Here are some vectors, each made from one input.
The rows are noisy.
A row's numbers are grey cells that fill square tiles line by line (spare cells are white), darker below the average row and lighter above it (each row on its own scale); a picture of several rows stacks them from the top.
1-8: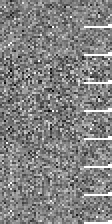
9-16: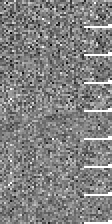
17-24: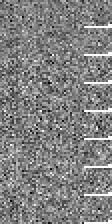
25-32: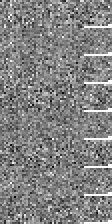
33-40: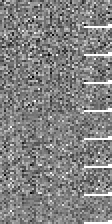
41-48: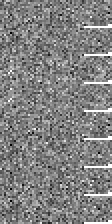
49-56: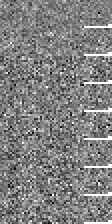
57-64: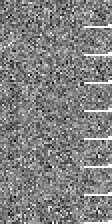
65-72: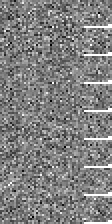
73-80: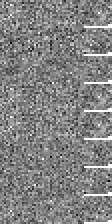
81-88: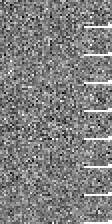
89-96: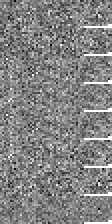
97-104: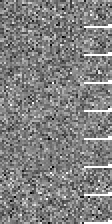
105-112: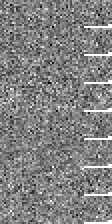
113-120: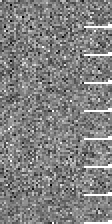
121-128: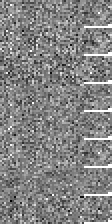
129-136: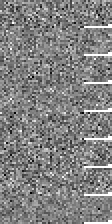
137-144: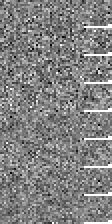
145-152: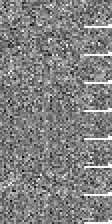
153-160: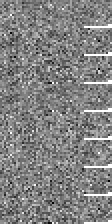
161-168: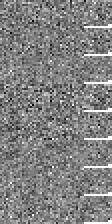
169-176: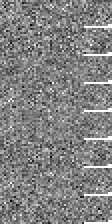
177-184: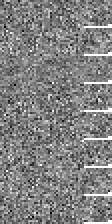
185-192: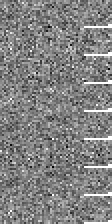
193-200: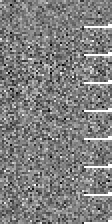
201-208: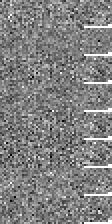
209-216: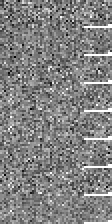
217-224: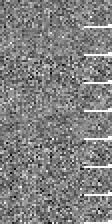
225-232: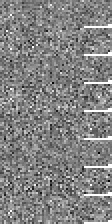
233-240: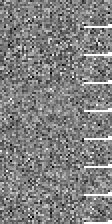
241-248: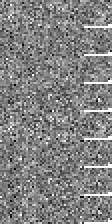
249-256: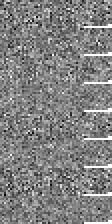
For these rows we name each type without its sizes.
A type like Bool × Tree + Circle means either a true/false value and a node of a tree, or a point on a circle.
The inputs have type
Bool × (Label + Tree) + Line.
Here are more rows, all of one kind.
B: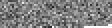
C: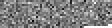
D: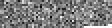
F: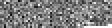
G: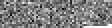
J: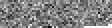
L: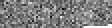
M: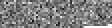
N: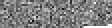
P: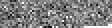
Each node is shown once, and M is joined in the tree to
G.
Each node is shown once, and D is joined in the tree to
L.
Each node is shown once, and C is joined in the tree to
J and N.
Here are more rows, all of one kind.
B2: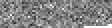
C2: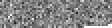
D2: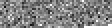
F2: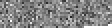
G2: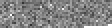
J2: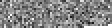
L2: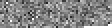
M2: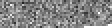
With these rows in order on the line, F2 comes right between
L2 and M2.
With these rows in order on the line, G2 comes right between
B2 and C2.
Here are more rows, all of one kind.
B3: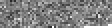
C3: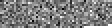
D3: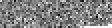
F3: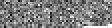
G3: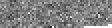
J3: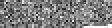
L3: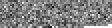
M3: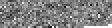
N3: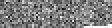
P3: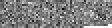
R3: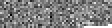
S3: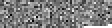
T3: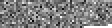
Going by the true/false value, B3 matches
D3, G3, L3 and M3.
